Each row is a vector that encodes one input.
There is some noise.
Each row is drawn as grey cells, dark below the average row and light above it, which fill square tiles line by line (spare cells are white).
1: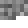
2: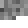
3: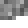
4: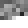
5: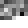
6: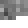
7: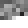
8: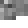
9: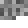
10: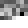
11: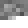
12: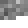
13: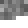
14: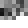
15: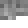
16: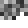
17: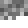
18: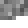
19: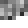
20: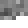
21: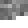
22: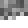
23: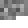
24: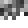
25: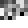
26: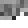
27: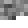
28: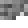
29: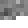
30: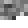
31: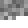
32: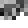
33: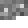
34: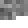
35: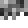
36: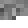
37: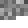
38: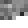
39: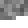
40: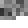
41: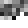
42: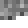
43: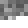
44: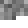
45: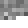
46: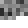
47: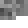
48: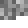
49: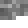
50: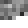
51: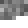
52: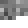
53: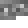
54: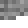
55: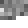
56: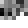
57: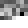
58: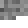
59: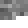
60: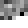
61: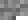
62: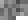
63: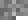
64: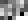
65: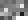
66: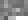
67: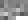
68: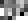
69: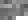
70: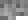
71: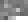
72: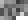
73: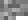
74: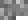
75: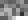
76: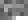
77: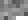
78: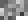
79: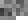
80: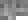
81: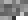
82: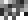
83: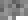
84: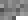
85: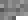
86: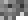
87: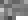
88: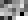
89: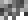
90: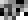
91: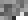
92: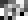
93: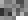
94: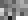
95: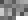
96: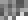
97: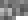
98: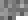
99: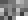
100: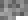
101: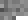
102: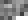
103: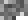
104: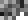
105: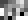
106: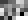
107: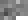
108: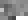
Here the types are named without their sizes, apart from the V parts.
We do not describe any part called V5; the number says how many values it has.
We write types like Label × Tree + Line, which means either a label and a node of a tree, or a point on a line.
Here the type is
Label × (Line + V5).
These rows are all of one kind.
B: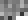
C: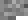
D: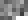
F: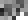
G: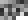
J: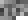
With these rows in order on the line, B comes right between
F and J.
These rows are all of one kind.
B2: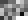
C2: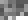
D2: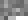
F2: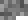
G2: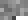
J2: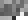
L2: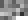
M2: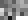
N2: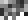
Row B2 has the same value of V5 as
G2 and J2.
